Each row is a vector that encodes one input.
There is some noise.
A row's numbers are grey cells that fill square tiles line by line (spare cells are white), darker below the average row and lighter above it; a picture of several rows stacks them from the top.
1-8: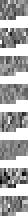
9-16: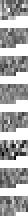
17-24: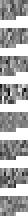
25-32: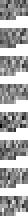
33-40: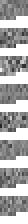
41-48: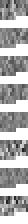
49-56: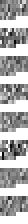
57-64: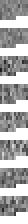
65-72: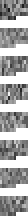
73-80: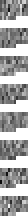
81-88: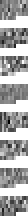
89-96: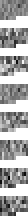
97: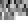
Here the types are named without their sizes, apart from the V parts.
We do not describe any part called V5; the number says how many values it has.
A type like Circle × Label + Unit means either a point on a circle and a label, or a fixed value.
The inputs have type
Bool × (Line + V5).
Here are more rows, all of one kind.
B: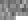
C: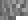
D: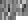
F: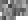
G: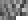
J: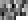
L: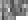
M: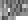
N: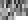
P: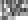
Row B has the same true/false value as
D, J, L and P.
